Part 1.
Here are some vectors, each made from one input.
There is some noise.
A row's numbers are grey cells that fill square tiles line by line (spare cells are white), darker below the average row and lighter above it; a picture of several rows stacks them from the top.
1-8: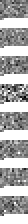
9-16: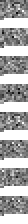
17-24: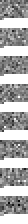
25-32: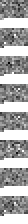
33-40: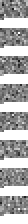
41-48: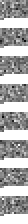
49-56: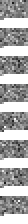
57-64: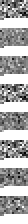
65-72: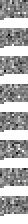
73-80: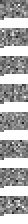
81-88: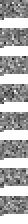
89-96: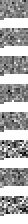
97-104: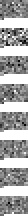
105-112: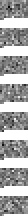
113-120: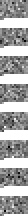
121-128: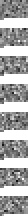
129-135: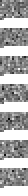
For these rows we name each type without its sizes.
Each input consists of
either a point on a circle and a true/false value, or a fixed value.
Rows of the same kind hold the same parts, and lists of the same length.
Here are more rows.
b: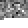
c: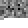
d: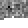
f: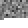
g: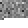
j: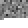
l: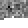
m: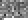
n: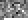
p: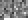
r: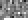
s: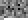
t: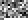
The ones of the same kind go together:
b, c, d, f, g, j, l, m, n, p, r, s
t

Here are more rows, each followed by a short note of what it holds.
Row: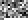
a fixed value
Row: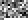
a fixed value
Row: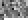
a point on a circle and a true/false value
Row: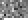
a point on a circle and a true/false value
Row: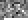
a point on a circle and a true/false value
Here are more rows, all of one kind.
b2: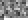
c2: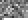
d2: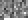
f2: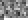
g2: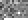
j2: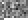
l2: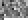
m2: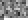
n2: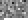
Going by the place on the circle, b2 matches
f2, l2 and m2.
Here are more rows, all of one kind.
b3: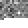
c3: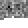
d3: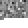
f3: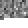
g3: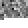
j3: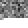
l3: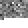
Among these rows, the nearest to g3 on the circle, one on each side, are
f3 and l3.
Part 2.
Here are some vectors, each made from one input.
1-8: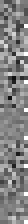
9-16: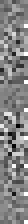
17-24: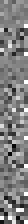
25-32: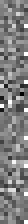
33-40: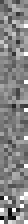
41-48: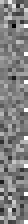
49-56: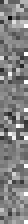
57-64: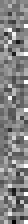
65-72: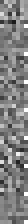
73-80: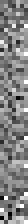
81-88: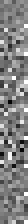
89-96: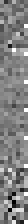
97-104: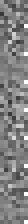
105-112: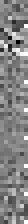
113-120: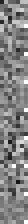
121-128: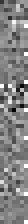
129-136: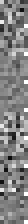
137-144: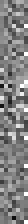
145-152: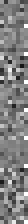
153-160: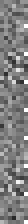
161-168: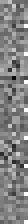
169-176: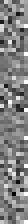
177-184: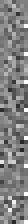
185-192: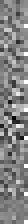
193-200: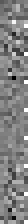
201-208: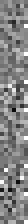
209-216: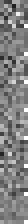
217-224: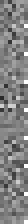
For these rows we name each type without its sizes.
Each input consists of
a list of points on a line.
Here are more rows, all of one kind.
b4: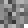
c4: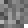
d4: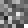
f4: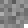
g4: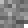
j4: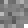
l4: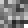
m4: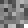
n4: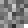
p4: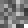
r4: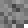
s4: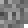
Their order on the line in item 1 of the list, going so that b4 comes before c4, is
b4, s4, d4, n4, c4, m4, p4, f4, j4, g4, l4, r4.
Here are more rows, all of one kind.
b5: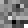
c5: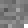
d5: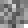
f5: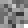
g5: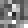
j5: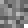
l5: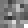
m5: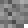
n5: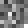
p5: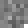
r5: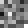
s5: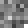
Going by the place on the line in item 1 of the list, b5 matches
c5, p5 and s5.
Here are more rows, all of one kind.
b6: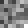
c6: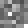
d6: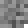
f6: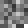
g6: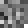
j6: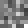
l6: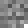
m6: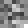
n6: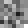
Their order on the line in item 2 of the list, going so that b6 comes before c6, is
l6, n6, b6, j6, c6, d6, g6, f6, m6.
